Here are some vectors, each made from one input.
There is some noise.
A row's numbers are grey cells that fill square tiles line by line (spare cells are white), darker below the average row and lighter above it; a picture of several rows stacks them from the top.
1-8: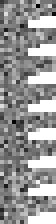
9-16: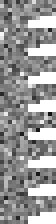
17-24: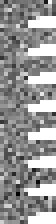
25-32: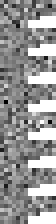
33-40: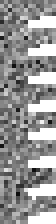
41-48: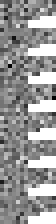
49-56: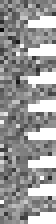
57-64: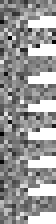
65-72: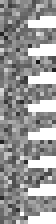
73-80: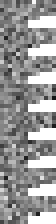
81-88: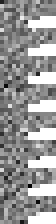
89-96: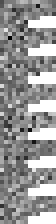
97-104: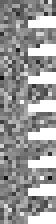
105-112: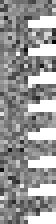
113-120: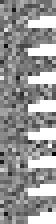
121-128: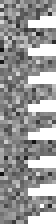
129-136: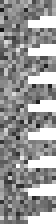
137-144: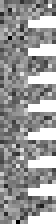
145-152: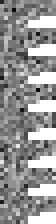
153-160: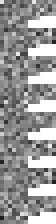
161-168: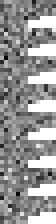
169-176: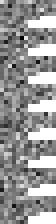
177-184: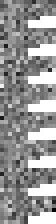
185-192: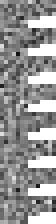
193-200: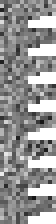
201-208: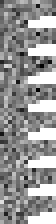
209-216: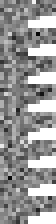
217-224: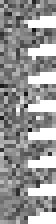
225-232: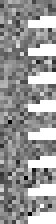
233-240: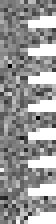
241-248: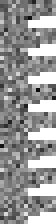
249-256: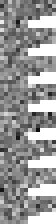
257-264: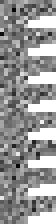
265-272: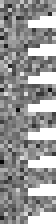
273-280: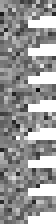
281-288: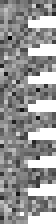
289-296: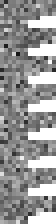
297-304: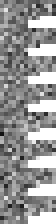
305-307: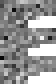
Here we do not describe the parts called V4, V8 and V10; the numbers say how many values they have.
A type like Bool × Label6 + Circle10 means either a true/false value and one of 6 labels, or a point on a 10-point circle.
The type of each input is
Circle6 × (V4 × V10 + V8) + List3(Circle11).
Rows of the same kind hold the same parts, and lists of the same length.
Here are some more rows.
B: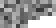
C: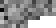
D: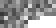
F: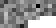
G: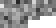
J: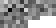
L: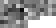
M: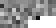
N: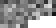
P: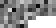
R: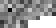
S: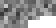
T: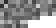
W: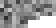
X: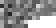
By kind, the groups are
B, G, W
C, M
D, J, L, R
F, N, P
S
T, X

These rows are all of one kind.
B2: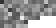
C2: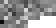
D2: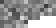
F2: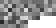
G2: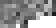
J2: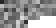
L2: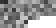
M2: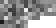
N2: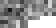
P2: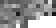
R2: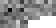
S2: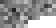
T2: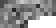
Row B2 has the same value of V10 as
F2, N2 and T2.
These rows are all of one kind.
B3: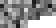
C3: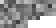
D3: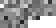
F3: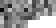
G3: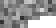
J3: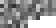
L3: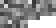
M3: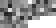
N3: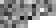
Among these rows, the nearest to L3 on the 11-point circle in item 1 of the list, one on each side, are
B3 and J3.
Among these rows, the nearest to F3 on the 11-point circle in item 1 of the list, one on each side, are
B3 and D3.
